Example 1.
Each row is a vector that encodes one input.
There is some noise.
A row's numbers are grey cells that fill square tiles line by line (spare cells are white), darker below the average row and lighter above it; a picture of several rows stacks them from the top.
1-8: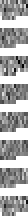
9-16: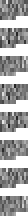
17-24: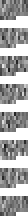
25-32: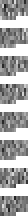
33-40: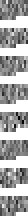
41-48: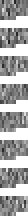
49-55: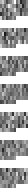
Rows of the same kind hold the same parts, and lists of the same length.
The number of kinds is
2.
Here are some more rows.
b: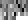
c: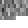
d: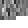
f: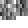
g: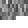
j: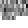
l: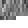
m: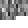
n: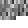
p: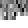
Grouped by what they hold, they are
b, f, j, n, p
c, d, g, l, m

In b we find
one of 5 labels.
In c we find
three true/false values.
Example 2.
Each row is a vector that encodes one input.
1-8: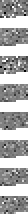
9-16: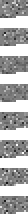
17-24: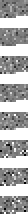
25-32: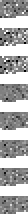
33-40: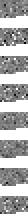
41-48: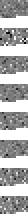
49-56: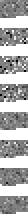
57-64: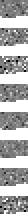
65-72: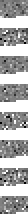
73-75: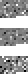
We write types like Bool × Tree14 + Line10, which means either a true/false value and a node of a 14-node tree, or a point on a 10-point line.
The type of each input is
Bool × Bool × Bool + Label4.
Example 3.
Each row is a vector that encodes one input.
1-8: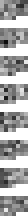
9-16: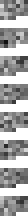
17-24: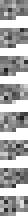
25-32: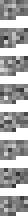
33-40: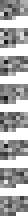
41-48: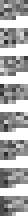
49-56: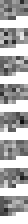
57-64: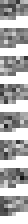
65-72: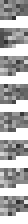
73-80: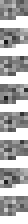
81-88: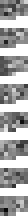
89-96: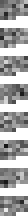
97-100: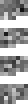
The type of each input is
Bool × Label10.
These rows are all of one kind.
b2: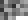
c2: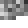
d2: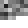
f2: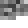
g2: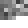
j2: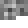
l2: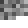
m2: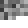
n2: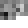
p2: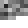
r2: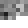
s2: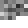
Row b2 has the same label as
l2 and m2.
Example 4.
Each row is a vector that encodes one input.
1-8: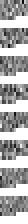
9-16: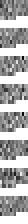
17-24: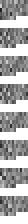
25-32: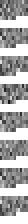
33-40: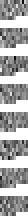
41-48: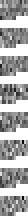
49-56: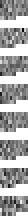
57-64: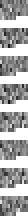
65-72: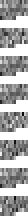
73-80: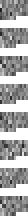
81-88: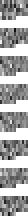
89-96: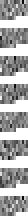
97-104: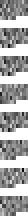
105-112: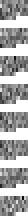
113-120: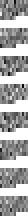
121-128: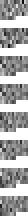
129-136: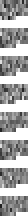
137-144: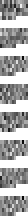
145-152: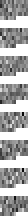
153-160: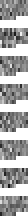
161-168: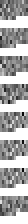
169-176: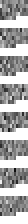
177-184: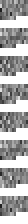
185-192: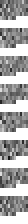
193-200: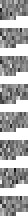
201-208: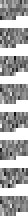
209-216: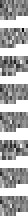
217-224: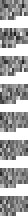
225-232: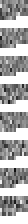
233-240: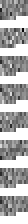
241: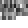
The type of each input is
Bool × Bool × Bool + Label5.
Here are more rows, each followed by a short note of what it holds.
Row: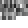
one of 5 labels
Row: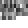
one of 5 labels
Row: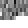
one of 5 labels
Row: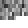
one of 5 labels
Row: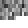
one of 5 labels
